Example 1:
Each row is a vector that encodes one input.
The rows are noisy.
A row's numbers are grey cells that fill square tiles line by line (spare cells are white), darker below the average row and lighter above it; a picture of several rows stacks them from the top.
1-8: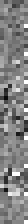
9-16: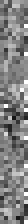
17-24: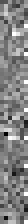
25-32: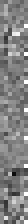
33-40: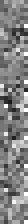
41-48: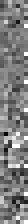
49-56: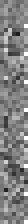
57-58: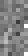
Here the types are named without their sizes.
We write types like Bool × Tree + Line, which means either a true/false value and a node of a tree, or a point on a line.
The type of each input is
Bool × Line.
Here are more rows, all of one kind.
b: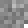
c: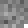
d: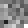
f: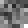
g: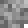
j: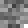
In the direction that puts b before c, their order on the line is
j, f, g, d, b, c.
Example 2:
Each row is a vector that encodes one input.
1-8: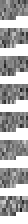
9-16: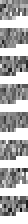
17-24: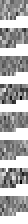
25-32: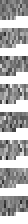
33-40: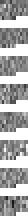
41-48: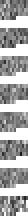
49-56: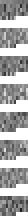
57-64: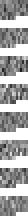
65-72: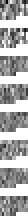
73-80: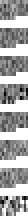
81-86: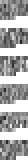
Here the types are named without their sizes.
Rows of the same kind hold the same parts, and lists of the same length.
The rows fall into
2 kinds.
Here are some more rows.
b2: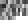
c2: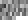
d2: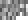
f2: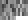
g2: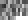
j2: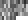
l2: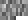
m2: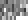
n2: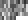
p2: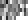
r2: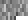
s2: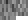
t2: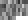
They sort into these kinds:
b2, c2, d2, f2, g2, j2, l2, m2, n2, r2, s2, t2
p2

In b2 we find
a point on a circle and a true/false value.
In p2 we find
a true/false value.
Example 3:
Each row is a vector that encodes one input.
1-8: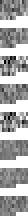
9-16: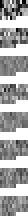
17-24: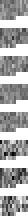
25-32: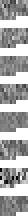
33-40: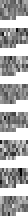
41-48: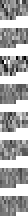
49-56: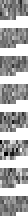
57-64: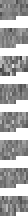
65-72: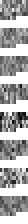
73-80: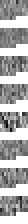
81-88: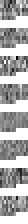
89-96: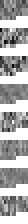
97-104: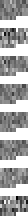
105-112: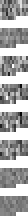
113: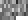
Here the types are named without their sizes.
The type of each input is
Bool × Label + Unit.
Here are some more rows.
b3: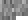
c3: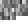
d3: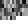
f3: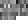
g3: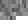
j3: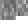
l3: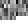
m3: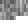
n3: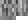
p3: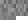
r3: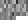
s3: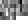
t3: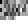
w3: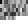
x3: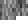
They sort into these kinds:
b3, c3, d3, f3, g3, j3, l3, m3, n3, p3, r3, s3, x3
t3, w3

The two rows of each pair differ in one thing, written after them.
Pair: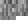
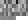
the true/false value
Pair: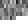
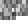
the label
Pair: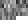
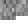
the true/false value
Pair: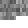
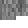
the label
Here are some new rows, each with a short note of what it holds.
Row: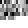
a fixed value
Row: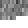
a label and a true/false value
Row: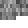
a label and a true/false value
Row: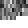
a label and a true/false value
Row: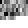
a fixed value
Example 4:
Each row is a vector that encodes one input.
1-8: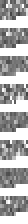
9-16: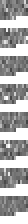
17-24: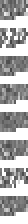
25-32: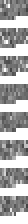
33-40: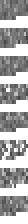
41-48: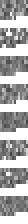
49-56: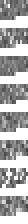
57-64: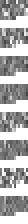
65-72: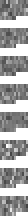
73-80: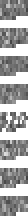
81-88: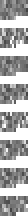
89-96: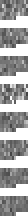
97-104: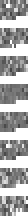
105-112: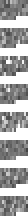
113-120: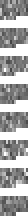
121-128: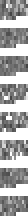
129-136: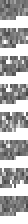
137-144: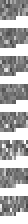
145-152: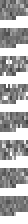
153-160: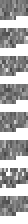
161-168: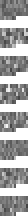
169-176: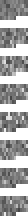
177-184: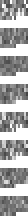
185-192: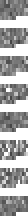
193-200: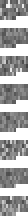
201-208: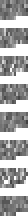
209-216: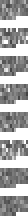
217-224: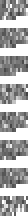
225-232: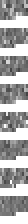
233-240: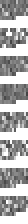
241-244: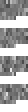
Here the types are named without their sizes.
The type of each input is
Bool × Bool × Bool + Label.
